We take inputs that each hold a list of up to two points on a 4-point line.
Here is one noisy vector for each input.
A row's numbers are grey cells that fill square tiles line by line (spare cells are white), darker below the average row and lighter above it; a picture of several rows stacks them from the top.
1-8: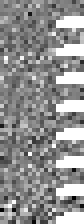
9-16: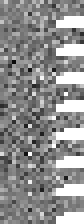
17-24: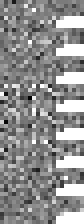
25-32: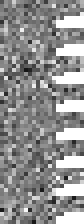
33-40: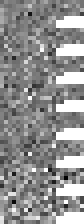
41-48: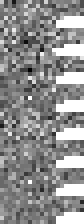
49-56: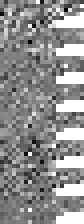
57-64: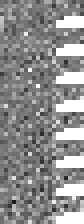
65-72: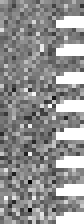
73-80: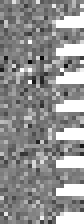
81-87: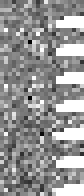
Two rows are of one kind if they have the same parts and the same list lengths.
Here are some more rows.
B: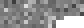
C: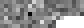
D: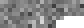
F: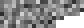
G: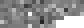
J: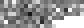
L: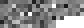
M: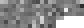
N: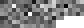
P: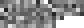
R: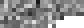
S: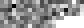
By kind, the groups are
B, C, D, M, R
F, G, J, L, N, S
P

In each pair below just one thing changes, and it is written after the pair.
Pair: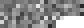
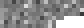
the place on the 4-point line in item 1 of the list
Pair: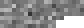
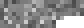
the place on the 4-point line in item 2 of the list
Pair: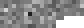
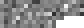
the place on the 4-point line in item 1 of the list
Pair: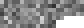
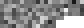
the place on the 4-point line in item 2 of the list
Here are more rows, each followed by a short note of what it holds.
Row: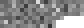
a list of one item
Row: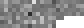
a list of two items
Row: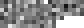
the empty list
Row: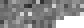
a list of one item
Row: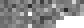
a list of one item
